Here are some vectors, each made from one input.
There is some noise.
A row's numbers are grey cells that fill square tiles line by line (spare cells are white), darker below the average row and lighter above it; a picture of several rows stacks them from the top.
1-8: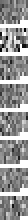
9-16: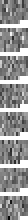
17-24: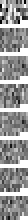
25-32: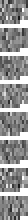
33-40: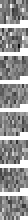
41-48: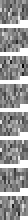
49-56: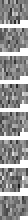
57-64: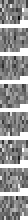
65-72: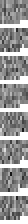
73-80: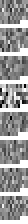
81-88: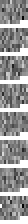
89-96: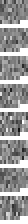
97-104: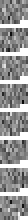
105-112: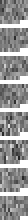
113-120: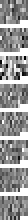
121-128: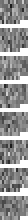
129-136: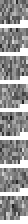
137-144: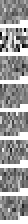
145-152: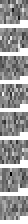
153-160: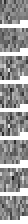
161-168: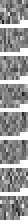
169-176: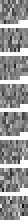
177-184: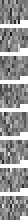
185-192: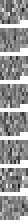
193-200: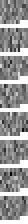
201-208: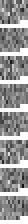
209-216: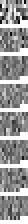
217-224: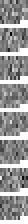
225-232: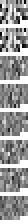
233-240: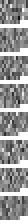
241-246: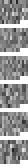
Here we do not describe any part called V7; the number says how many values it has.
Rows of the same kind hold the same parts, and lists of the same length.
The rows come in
3 kinds.
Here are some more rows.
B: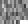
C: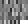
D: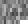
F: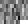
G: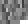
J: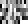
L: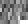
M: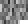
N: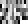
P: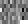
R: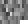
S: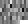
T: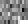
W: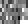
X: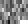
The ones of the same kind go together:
B, D, F, G, L, M, P, R, S, T
C, W, X
J, N

